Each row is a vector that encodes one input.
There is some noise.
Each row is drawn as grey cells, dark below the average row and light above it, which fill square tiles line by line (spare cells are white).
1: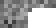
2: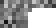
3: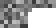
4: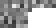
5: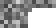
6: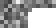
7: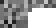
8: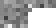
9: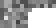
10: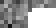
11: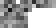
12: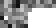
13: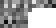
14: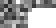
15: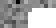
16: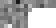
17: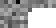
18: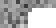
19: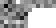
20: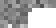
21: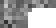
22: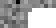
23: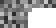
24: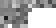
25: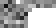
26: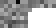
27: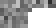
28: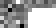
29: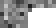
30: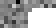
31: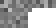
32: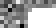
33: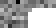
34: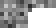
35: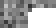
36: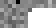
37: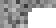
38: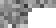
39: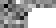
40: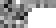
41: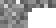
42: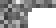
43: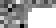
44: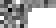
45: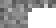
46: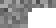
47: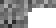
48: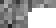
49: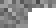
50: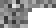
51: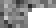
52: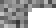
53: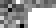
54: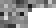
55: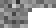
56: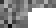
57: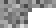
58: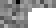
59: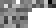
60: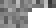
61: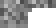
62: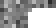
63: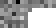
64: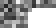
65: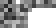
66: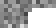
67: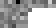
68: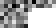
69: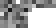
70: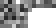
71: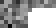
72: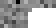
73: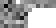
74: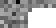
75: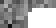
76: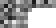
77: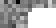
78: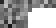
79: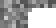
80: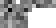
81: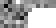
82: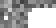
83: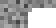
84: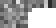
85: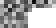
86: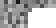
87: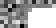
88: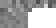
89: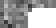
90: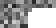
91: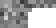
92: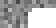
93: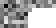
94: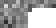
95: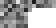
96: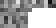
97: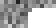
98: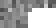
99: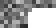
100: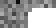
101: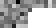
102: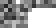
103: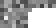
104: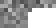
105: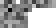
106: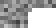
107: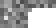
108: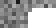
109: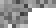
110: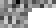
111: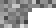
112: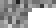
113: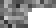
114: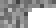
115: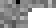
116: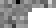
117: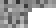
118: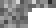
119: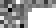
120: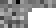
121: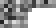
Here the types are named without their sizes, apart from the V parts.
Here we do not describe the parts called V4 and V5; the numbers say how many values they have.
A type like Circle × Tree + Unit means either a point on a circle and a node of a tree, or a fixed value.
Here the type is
Bool × (Line + V4) + V5.
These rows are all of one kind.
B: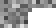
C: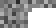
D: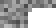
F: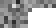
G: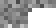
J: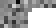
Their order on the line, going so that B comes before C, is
D, B, C, G, F, J.
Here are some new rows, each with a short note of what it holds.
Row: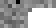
a point on a line and a true/false value
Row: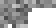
a point on a line and a true/false value
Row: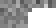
a true/false value and a value of V4
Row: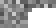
a true/false value and a value of V4
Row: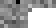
a point on a line and a true/false value
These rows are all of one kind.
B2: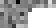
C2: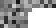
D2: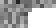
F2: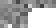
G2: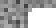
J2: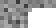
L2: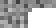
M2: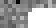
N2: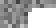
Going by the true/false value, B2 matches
C2 and M2.
